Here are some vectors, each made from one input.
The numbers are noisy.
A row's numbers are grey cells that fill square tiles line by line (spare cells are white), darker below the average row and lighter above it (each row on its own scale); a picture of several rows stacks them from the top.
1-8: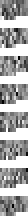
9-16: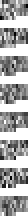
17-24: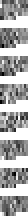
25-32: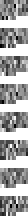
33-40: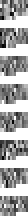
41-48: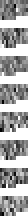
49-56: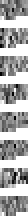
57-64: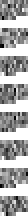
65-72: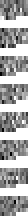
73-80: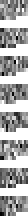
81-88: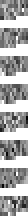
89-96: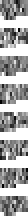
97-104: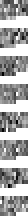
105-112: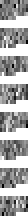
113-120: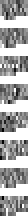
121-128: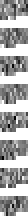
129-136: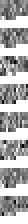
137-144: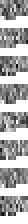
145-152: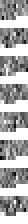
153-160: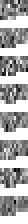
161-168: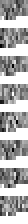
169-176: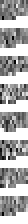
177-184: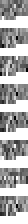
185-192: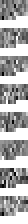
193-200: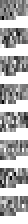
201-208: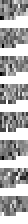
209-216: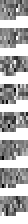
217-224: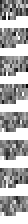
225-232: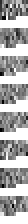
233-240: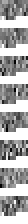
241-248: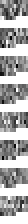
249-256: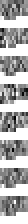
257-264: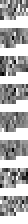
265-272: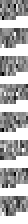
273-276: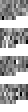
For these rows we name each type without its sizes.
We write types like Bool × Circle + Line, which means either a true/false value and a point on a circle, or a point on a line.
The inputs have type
(Bool × Bool × Bool + Unit) × (Tree + Unit).
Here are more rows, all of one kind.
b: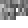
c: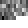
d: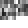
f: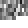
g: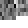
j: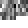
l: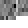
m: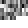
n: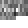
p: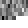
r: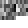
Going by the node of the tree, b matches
d and m.
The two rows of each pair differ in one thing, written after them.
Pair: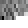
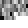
one of the three true/false values
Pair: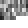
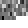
one of the three true/false values
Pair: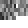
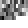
one of the three true/false values
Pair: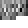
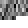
one of the three true/false values
